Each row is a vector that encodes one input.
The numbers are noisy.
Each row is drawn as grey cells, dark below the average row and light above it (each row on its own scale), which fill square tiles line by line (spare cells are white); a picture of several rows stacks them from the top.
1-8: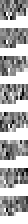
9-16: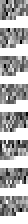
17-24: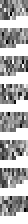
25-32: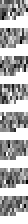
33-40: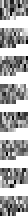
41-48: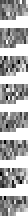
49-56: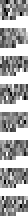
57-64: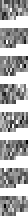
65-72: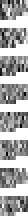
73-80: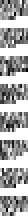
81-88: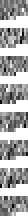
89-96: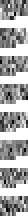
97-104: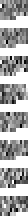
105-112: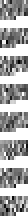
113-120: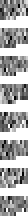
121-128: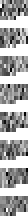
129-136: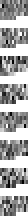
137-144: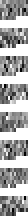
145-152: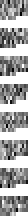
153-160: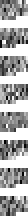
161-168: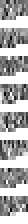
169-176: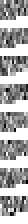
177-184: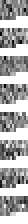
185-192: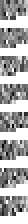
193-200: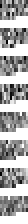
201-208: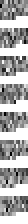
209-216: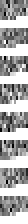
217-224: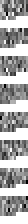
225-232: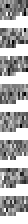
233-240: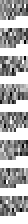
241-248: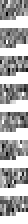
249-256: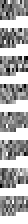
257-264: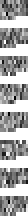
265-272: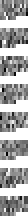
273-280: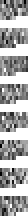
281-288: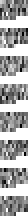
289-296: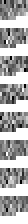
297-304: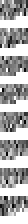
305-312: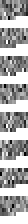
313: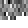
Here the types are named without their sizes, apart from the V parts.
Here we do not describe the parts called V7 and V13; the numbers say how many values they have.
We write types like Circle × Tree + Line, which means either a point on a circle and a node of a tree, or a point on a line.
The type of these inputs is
(Bool × Circle + V13) × V7.
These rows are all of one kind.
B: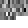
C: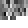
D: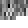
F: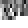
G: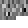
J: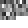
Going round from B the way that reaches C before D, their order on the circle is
B, C, J, F, G, D.
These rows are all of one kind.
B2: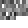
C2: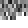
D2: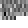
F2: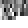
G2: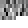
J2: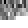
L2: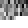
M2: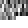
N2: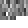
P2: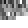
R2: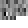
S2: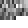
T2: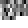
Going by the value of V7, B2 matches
J2 and P2.
